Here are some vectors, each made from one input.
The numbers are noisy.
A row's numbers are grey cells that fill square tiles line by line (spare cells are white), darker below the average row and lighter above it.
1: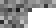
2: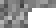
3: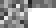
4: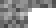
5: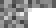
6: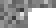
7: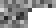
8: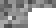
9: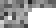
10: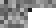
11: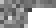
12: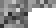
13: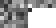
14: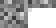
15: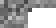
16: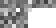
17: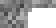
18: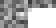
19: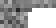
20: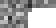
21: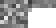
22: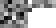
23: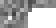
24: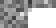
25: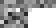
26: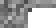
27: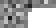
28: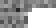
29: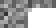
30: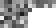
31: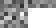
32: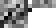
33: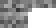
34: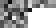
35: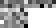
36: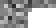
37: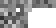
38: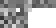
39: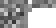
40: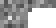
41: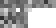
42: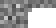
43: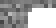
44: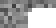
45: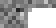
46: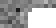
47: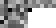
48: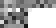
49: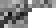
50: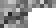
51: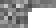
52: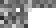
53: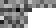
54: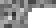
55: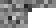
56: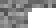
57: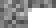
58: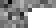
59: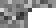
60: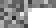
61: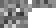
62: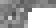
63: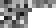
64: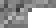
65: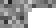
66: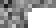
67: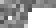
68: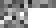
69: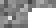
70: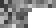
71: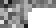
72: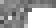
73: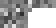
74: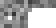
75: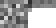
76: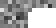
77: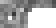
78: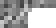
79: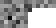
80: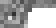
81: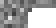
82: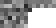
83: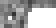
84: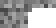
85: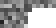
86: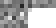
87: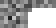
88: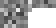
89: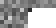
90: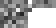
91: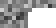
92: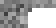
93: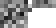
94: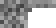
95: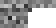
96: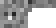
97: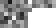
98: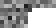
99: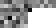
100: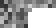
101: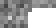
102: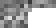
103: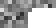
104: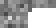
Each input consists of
either a point on a 10-point line, or a node of a 7-node tree.
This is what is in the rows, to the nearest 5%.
About 65% of them hold a point on a 10-point line. The rest hold a node of a 7-node tree.
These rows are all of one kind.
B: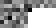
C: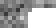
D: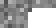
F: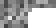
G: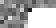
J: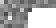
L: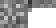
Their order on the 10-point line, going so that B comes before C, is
B, L, C, F, D, J, G.
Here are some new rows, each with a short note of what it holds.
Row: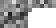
a node of a 7-node tree
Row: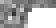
a point on a 10-point line
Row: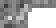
a point on a 10-point line
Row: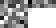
a point on a 10-point line
